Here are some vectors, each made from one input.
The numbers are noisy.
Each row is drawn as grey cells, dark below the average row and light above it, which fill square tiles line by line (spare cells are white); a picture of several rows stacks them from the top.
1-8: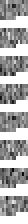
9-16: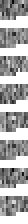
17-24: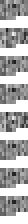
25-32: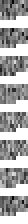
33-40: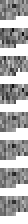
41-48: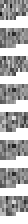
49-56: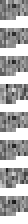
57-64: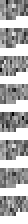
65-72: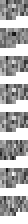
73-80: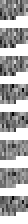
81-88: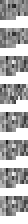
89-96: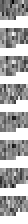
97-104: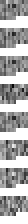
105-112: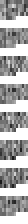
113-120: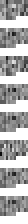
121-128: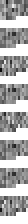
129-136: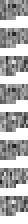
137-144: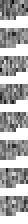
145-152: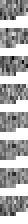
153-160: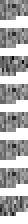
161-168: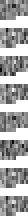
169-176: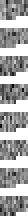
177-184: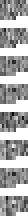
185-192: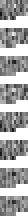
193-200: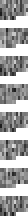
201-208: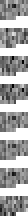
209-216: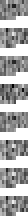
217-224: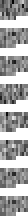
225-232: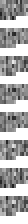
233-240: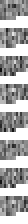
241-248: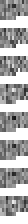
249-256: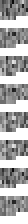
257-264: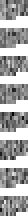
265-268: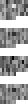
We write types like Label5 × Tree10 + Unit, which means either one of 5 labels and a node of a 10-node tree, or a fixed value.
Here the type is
Label6.
